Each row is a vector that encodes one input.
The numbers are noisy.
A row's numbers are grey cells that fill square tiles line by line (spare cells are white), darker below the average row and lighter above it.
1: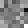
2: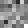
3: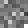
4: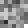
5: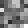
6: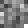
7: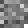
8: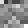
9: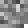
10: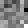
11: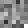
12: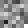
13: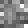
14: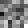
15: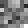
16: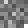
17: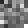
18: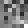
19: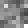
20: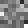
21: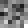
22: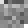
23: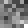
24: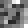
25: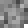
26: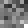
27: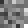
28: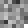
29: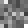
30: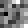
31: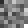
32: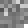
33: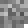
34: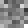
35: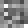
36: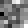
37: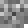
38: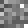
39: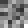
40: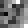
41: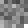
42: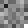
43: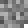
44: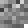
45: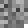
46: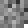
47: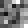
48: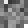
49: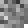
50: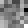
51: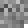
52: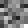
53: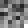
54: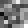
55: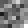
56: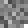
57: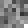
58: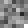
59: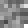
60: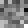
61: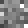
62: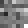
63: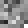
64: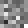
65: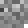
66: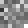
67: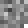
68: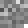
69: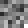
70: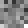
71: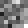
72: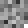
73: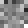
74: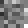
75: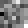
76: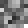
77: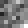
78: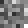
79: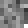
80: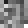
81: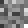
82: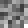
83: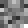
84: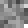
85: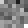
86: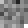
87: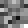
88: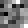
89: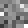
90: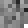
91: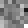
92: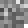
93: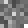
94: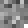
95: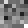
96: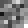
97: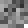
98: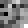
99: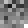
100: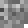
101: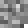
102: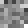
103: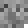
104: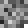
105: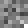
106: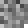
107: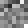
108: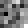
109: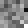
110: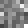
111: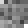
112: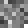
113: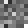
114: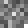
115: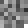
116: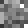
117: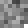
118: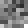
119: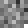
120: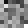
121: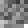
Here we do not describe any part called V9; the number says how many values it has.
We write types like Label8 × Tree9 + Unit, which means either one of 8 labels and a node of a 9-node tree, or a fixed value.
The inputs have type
Label5 + Line6 × V9.
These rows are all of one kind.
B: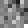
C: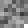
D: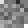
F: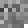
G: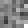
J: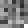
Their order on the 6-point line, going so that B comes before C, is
B, D, F, G, C, J.
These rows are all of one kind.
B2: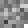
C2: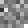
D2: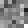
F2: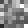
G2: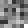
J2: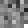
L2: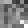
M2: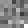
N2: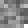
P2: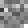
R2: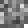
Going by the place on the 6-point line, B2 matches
C2, F2, N2 and P2.
